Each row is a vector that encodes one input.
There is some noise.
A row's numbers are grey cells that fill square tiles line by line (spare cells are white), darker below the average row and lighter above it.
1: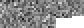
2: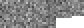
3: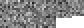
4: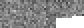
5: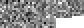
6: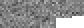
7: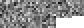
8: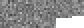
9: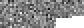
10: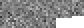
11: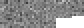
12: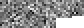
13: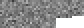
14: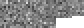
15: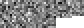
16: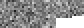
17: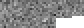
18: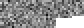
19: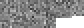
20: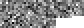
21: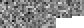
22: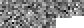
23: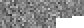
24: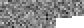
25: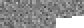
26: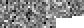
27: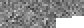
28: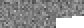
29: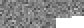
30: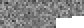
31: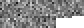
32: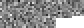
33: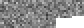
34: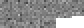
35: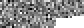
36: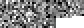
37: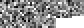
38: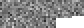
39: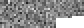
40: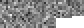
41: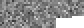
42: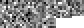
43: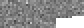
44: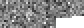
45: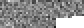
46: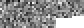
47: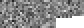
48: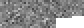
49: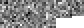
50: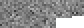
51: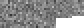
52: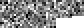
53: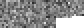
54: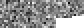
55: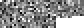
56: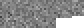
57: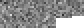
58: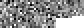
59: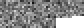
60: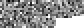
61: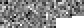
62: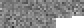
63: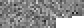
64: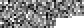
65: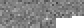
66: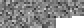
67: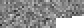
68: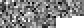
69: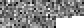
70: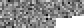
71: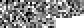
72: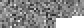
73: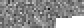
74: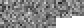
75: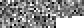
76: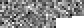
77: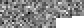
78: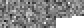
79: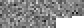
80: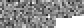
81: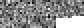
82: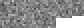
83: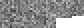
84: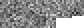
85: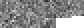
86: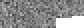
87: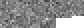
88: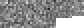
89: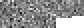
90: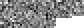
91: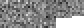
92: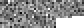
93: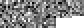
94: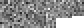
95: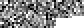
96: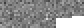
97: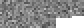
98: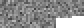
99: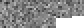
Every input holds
a point on a 6-point circle and three true/false values, together with either a point on a 6-point circle, or a fixed value.
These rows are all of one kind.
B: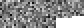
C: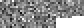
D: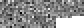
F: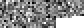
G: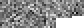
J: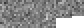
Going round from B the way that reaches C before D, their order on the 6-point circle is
B, G, C, D, J, F.
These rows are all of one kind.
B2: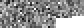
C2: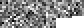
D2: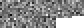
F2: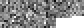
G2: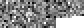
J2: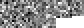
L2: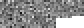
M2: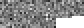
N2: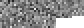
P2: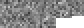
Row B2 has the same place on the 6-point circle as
F2, G2, J2 and N2.
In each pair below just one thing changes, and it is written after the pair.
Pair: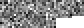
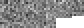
the place on the 6-point circle
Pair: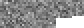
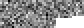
one of the three true/false values
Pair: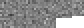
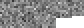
one of the three true/false values
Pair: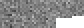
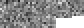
the place on the 6-point circle
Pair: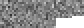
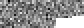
one of the three true/false values
